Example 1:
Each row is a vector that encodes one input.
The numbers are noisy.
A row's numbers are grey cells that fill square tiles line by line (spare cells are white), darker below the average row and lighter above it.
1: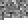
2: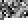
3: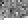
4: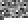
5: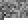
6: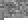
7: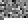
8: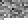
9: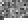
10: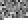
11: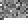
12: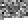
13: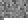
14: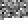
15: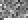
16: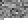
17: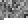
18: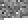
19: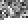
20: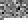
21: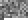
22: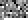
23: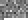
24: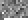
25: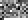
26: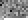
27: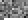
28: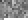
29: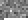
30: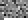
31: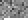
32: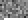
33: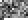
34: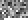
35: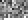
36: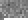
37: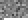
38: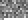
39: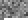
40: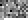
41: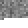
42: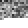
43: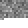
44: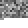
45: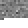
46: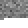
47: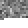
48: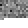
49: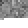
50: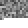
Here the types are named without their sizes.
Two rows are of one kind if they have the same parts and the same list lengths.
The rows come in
3 kinds.
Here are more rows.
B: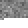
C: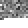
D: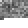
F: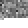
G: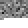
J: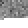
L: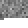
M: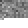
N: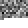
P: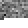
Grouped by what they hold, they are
B, F, M, N
C, G
D, J, L, P

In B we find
a fixed value.
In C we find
a point on each of two lines.
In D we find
three true/false values.
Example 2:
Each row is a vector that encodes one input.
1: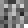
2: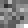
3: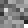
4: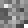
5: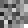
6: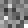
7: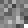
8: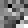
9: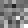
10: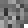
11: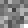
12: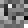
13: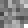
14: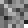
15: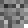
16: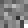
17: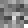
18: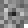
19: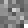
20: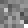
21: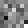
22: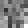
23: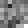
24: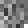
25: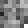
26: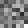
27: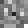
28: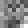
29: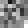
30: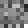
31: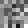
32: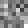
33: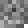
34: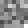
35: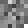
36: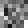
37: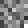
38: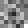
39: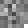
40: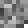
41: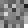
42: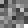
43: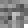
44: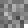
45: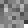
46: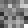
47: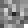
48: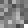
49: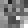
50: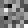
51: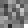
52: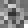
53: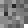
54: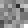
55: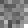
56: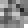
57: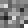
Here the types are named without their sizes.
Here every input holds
a node of a tree and four true/false values.
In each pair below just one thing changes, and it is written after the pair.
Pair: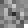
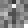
one of the four true/false values
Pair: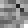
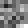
the node of the tree
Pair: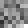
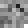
one of the four true/false values
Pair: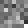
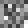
the node of the tree
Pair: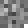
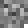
one of the four true/false values
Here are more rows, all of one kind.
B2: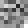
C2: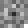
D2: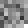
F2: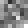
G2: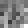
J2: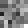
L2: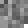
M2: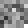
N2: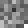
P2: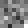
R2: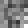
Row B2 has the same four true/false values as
C2, G2 and L2.
